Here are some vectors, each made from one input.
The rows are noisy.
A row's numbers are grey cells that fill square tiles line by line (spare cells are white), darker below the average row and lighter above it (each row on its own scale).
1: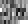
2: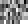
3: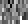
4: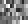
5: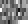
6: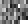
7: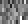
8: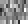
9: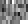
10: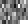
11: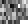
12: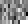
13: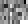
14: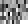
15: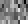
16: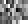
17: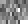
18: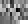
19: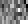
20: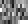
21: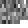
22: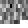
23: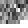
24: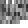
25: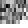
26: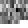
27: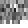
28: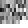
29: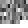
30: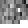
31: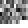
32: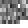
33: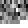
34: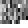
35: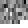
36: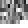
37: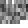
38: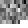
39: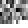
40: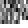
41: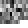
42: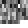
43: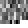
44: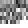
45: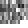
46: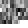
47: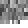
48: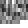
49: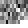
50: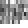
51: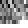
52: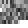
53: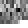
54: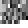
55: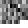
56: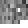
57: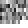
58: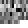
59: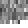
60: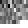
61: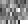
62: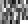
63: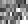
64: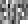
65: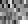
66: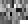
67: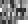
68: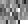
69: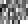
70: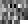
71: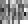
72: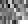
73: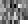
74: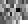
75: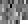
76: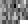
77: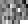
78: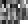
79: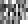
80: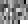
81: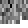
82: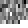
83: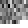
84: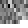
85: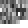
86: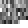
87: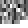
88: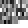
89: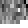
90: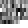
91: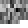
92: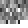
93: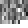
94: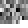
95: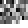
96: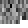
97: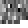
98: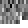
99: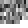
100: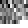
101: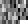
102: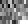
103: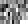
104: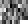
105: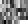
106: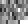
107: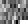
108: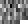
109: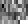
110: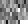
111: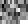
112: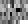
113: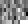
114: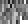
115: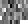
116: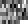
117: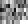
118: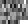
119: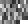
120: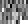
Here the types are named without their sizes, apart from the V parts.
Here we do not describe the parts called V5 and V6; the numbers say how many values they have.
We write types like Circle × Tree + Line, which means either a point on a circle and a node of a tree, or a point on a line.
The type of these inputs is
List(Line) + V5 × V6.
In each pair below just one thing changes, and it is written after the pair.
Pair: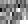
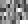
the value of V5
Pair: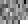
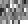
the value of V5
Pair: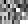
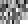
the value of V5
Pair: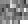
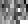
the value of V5
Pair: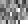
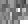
the value of V6
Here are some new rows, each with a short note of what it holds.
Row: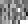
a value of V5 and a value of V6
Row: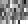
a value of V5 and a value of V6
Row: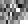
a value of V5 and a value of V6
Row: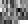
a list of one item
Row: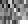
the empty list
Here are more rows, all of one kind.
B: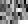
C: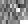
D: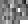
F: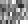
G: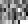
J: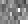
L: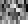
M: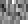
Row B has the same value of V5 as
L and M.
